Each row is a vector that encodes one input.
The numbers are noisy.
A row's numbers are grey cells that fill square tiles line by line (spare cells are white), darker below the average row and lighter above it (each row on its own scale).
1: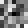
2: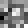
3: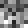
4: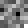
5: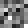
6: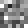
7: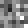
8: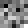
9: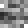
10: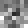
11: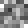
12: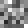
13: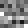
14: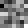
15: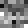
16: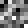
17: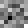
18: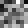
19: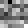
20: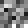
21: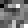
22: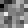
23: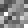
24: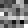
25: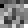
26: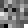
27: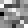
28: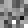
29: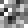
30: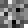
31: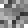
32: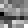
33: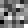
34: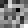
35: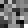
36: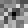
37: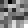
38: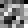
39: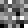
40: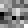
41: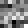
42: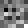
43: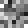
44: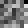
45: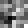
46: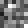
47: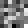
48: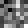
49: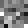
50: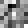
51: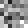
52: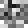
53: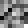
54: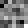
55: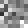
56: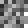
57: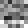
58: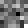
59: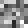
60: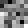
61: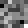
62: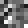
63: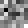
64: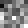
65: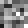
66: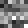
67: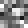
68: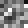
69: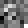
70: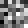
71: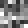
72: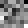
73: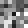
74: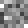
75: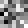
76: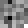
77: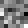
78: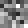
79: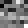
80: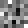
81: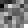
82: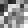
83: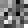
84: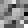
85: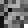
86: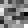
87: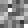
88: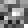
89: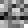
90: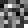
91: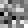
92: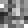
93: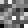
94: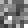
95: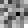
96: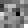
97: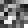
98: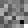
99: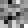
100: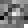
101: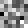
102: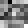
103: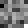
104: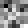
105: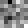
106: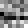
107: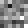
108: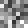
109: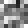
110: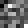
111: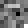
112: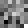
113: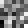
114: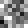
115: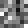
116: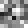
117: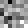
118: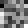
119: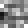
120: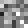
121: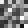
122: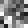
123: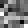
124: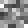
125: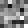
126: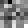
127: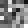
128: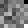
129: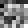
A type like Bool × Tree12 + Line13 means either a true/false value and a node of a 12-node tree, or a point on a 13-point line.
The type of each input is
Bool × (Line5 + Line6) × Tree8.
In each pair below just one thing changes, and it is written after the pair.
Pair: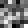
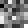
the true/false value
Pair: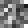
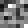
the true/false value
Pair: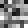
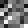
the true/false value
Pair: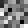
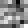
the node of the tree
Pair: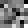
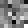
the true/false value
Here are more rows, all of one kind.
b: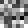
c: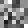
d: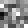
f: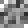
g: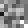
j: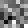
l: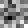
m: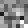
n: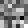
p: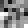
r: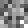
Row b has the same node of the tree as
f, g and n.
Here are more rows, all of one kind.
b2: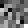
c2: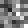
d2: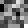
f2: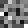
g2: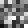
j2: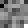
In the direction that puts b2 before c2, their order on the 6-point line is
g2, d2, f2, j2, b2, c2.
